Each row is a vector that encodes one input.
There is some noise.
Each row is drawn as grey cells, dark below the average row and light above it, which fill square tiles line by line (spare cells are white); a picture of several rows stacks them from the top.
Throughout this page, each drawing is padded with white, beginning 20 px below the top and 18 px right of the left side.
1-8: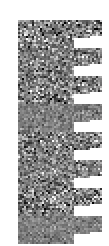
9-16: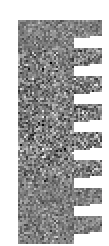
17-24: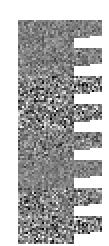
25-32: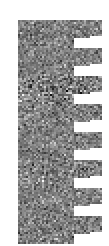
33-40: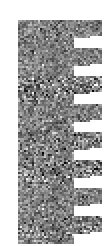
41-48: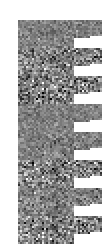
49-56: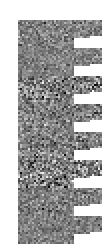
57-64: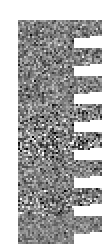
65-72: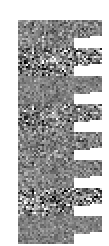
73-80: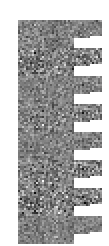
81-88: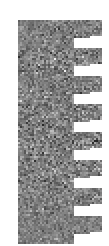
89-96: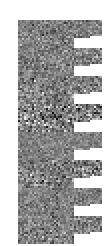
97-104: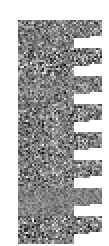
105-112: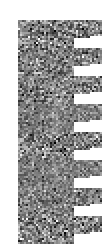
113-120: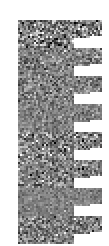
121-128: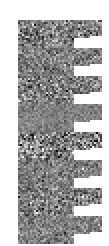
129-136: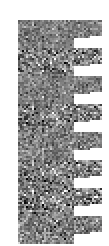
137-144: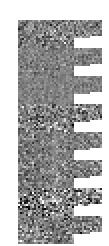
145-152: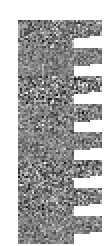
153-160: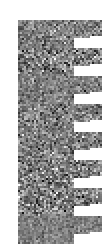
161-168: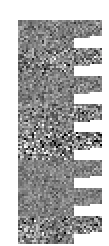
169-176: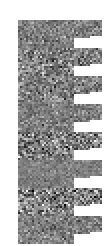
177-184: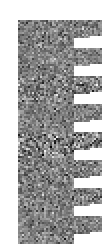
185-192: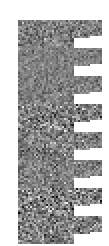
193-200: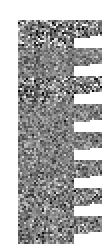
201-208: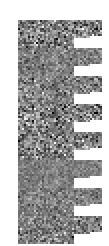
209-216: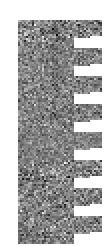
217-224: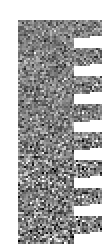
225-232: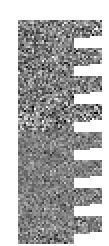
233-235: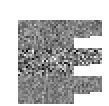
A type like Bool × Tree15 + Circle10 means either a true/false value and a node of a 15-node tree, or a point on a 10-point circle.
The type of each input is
(Circle11 + Unit) × Label7 + Circle18.
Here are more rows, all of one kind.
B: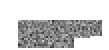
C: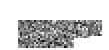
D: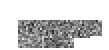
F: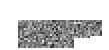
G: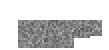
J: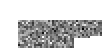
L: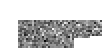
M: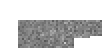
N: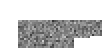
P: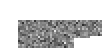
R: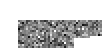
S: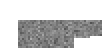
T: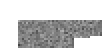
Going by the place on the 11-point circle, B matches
C, J, N and R.
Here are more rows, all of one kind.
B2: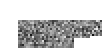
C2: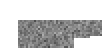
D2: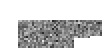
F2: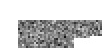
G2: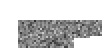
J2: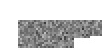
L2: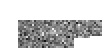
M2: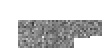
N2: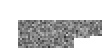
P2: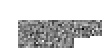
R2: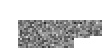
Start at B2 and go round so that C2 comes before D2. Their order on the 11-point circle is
B2, C2, N2, F2, G2, L2, P2, M2, J2, R2, D2.
